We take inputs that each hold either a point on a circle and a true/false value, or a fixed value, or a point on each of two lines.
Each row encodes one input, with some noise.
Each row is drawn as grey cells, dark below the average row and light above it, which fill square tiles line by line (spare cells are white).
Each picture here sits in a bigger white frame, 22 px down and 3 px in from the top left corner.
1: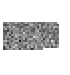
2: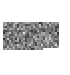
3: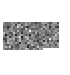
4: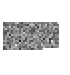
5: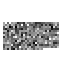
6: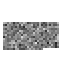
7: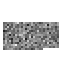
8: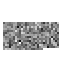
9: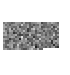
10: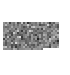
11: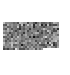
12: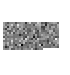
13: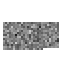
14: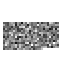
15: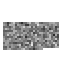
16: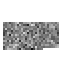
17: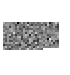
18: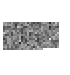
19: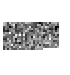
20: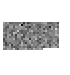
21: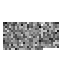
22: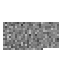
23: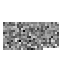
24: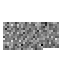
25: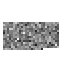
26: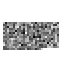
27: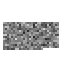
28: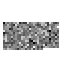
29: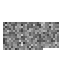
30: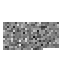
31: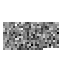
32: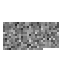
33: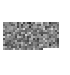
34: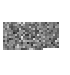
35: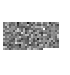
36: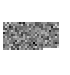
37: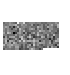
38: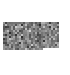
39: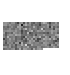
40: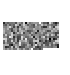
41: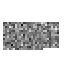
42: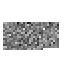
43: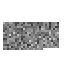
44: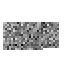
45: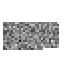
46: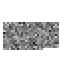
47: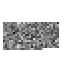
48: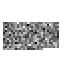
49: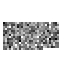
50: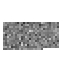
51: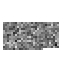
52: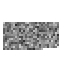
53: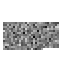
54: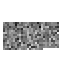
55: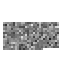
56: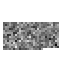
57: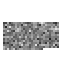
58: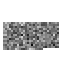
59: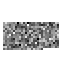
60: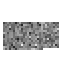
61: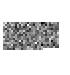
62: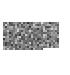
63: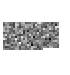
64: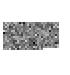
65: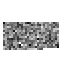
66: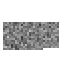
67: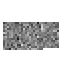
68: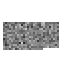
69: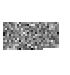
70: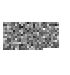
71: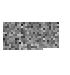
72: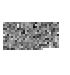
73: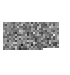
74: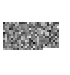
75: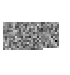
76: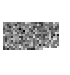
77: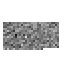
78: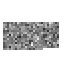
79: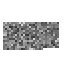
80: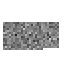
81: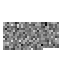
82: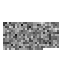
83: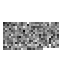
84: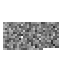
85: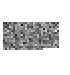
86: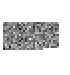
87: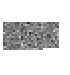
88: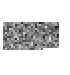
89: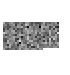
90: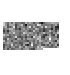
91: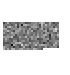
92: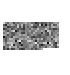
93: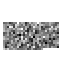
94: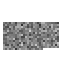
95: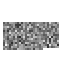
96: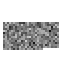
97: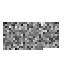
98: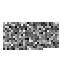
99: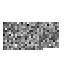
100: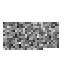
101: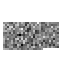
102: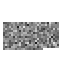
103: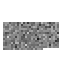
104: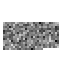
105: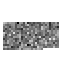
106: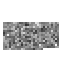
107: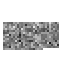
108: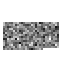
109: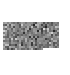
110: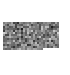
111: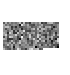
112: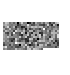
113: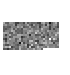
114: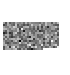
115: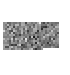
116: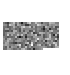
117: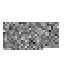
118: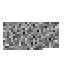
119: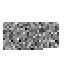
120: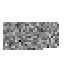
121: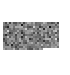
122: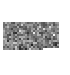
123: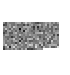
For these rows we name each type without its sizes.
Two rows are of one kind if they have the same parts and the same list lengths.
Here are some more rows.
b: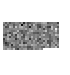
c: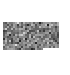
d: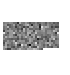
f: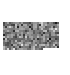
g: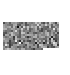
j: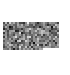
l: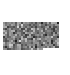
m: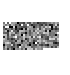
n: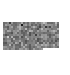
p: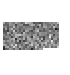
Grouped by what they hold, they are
b, d, f, n
c, g, l, p
j, m

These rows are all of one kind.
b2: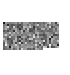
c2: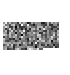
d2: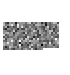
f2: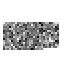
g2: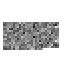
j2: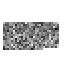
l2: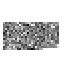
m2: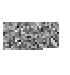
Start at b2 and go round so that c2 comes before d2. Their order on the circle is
b2, g2, j2, l2, f2, c2, d2, m2.
